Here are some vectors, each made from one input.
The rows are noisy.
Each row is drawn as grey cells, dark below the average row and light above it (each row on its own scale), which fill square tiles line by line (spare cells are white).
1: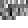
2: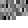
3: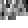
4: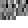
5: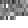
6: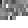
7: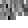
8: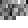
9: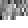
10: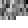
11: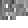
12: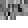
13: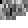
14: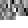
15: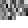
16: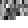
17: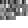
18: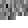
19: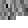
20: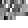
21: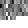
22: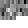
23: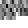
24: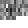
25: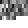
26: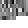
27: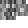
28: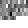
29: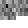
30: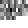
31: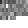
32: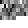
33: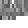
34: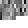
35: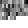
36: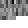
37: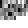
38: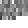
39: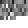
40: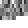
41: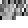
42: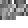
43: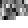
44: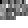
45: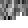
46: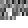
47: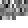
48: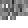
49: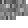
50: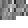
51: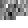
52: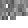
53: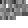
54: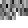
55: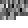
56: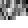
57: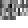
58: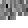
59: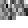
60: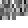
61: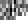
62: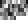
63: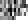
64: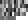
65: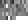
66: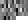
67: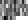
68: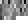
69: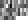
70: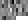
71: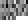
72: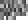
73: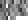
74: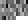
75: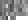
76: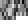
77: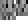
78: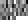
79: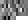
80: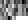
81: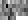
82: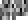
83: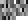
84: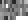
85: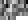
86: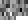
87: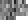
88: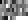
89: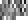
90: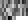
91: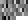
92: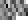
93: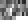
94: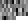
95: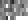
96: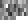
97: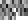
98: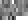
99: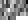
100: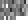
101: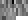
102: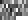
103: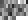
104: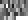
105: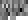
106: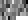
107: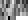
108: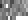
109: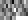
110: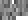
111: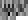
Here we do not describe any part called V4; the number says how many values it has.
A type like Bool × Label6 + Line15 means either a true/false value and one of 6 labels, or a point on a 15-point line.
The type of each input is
Circle8 × (Line5 + V4).
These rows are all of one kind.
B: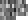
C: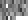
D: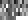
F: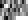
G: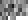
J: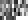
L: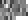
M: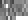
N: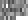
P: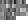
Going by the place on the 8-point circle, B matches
F and P.
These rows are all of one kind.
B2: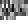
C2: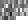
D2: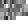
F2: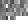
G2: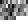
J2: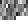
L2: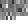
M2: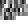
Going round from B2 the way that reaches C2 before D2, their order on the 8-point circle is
B2, G2, J2, C2, M2, D2, F2, L2.
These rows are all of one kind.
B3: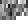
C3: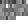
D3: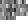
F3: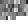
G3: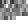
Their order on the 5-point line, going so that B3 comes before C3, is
G3, F3, B3, C3, D3.
